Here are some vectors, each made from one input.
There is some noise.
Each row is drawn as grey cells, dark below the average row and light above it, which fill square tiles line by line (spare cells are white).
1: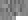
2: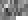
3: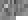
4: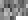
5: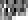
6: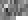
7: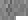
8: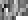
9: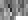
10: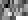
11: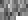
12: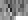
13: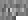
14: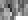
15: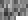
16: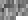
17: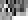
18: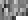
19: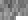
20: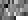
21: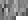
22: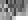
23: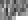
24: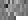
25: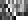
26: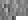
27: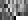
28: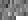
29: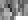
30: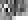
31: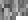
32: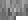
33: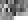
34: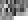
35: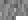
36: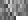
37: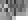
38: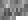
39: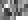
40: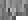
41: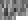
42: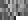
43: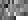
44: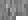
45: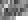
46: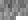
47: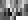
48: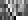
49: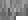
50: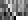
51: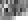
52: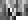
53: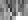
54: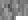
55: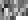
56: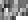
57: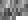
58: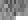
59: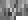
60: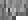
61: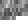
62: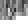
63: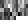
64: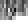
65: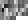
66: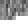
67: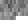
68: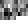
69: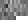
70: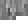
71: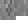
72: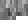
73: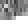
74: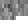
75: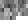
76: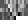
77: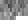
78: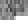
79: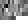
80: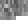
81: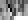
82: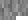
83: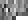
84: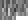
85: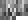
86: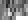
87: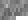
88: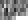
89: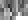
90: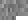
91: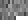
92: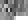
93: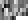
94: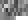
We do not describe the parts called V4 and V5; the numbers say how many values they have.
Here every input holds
either a point on each of two 3-point lines and a true/false value, or a value of V4 and a value of V5.
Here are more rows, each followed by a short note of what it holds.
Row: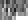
a point on each of two 3-point lines and a true/false value
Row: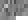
a value of V4 and a value of V5
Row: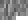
a point on each of two 3-point lines and a true/false value
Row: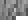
a value of V4 and a value of V5
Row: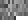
a point on each of two 3-point lines and a true/false value
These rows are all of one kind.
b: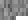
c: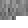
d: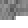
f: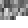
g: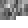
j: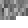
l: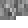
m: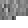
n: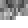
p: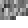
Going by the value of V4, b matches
c and m.
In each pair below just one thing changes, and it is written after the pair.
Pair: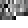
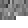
the place on one of the two 3-point lines
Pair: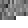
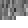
the place on one of the two 3-point lines
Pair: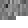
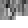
the place on one of the two 3-point lines
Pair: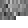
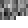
the true/false value
